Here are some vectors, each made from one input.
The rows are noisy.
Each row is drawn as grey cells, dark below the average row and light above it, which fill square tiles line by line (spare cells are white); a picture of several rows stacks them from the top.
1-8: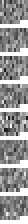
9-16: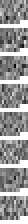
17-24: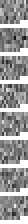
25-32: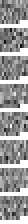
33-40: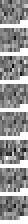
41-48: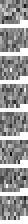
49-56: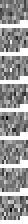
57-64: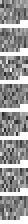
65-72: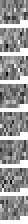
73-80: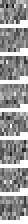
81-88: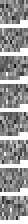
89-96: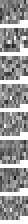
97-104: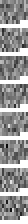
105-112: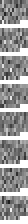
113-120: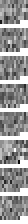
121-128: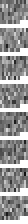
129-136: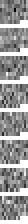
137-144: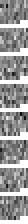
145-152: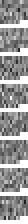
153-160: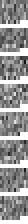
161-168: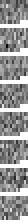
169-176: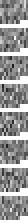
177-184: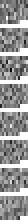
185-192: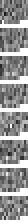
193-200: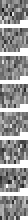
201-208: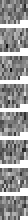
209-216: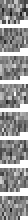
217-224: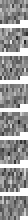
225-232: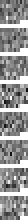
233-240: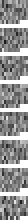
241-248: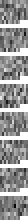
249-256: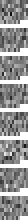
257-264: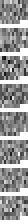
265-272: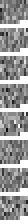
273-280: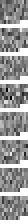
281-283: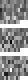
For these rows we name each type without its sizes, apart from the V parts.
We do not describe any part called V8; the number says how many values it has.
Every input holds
a true/false value, together with either a point on a line and a value of V8, or a node of a tree.
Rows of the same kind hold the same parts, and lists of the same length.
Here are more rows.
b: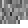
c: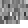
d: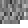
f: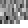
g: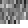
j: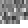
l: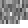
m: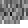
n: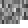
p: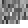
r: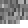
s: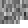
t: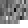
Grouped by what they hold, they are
b, d, f, j, m
c, g, l, n, p, r, s, t

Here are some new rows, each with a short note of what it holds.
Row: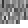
a point on a line, a true/false value and a value of V8
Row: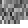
a node of a tree and a true/false value
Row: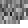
a node of a tree and a true/false value
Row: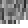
a point on a line, a true/false value and a value of V8
